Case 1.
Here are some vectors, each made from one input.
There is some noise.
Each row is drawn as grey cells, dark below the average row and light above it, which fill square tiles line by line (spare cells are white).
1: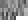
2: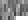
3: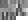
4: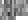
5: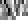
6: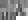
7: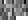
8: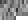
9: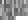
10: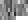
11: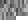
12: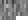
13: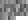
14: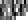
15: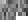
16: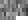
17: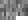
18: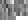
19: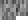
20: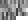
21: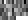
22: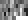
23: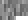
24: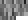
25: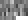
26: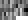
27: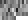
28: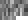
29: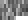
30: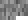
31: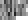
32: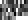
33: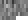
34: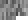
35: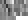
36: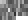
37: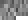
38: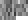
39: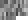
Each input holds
either a point on a 4-point line, or a point on a 6-point line.
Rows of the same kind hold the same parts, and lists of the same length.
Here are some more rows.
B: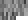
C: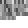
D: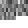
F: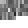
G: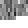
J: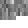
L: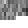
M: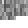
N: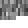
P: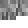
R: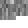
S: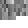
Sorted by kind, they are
B, P
C, D, F, G, J, L, M, N, R, S

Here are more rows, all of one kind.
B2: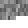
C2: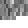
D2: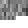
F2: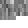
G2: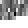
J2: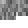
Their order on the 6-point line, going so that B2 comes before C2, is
G2, J2, D2, B2, F2, C2.
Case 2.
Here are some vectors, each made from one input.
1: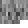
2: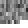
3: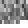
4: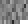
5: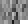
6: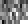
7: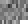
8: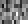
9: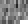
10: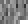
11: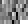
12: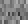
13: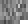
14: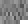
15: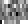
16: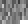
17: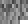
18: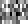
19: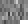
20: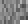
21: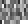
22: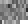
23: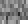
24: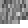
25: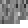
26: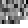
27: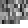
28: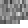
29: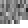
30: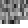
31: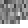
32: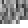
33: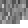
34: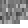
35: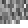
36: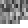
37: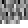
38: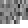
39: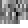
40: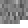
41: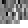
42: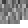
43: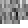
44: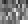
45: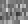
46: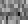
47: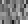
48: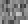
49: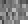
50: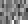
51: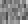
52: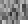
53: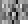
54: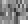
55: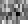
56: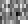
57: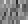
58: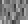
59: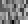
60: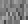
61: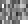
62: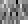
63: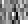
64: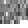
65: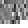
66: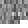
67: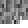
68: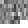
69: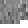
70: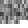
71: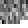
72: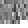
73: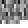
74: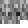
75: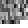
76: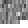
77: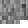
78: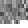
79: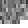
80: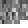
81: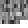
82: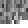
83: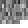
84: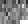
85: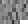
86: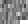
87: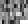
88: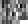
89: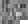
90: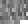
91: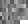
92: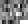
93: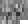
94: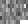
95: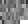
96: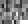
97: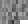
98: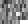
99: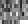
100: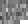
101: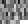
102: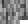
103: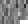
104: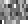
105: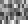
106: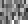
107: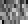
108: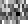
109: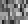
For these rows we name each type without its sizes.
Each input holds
a point on a line and a node of a tree.
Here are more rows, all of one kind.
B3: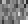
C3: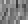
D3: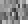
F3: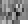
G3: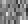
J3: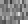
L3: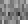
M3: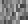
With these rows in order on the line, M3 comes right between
G3 and J3.
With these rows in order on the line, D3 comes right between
C3 and F3.
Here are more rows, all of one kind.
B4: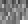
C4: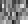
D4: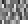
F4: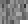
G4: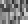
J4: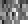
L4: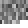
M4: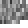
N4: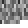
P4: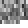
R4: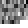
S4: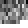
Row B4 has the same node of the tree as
C4, D4, N4 and S4.
